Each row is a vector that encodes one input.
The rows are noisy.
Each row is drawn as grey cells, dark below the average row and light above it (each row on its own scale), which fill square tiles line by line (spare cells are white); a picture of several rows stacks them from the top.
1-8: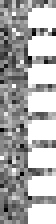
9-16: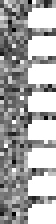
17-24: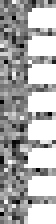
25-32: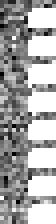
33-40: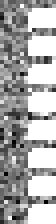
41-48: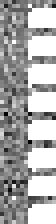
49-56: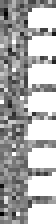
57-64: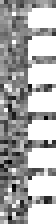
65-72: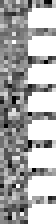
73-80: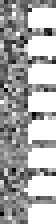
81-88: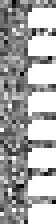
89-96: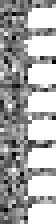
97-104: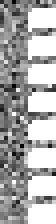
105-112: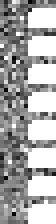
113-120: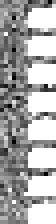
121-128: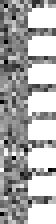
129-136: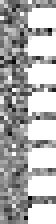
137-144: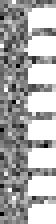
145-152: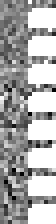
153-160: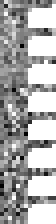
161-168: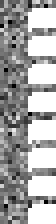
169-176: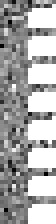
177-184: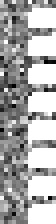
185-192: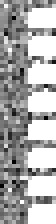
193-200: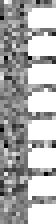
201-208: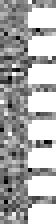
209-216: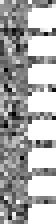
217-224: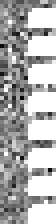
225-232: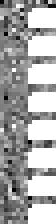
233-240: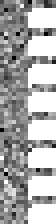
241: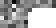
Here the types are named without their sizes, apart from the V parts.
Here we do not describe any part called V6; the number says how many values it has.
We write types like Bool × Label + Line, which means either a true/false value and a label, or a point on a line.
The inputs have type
Label × (Label + Line) × V6 × V6.
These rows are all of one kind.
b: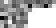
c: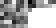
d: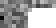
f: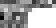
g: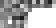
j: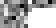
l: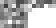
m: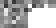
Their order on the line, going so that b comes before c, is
m, j, f, d, b, l, g, c.
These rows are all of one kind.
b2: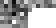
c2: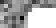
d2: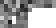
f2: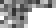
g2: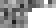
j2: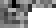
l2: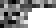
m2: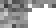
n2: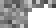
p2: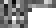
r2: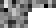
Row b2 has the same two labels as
j2 and n2.
